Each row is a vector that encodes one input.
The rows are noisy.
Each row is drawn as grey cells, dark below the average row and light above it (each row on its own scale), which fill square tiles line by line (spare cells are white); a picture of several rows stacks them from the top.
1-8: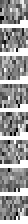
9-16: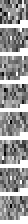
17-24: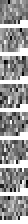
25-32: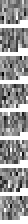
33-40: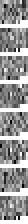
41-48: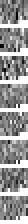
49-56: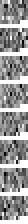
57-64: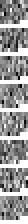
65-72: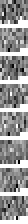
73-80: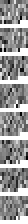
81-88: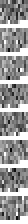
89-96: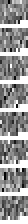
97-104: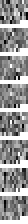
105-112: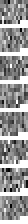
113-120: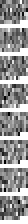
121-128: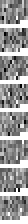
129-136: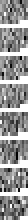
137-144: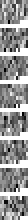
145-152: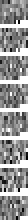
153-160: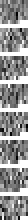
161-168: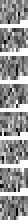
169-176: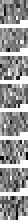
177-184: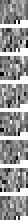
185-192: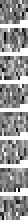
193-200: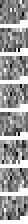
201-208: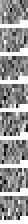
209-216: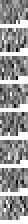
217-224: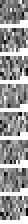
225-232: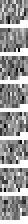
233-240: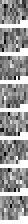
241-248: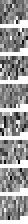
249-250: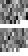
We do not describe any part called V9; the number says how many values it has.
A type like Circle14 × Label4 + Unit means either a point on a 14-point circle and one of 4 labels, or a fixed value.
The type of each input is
(Bool × Bool × Bool × Bool × Line7 + Line5) × V9 × V9 × V9.
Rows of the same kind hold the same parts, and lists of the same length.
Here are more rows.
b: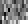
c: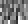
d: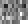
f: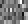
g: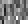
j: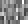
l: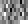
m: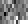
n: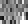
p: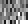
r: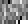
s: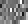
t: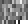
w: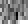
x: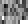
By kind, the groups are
b, c, d, f, l, p, r, s, t, w, x
g, j, m, n

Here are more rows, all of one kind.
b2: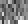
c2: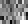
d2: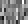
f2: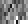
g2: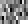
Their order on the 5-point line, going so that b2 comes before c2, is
b2, d2, g2, c2, f2.
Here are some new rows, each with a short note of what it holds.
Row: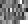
a point on a 7-point line, four true/false values and three values of V9
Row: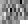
a point on a 7-point line, four true/false values and three values of V9
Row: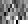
a point on a 5-point line and three values of V9
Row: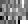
a point on a 5-point line and three values of V9
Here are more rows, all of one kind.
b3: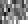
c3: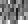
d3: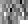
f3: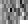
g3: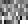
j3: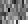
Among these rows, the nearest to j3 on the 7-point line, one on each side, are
b3 and d3.
